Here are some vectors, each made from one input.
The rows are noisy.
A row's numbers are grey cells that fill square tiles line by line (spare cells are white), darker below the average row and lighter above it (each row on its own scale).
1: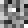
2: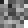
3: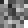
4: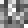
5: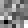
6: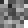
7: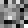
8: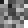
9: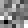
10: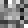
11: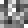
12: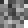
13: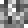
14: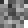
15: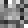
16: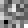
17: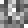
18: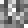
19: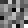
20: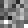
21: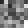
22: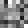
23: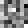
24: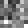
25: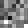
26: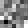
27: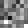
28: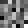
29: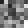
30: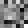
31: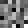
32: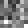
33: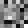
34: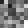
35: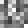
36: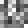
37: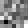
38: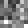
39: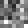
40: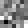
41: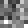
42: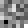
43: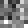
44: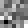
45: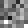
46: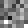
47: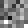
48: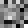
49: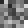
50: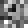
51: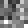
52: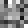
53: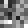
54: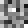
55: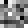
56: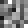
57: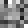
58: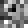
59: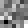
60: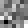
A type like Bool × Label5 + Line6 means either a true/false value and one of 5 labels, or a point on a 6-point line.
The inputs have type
Bool × Line7.
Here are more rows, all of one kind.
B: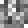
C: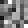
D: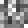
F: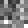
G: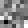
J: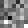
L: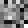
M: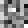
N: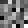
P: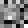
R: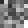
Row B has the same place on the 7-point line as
D and J.
